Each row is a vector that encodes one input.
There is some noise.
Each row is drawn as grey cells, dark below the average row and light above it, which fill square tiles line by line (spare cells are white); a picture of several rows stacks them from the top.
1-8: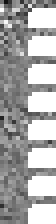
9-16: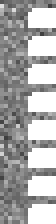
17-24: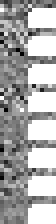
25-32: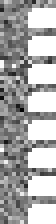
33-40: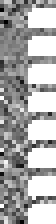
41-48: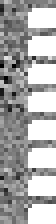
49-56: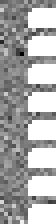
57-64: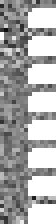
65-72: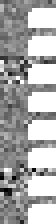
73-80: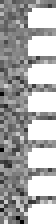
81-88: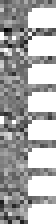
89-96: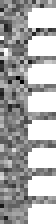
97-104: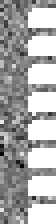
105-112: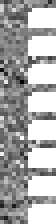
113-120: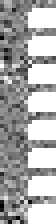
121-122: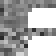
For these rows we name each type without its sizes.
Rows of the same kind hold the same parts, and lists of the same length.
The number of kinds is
4.
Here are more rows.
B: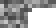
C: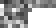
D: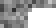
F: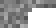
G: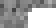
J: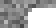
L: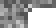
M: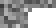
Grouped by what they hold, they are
B
C, F, J
D, G
L, M

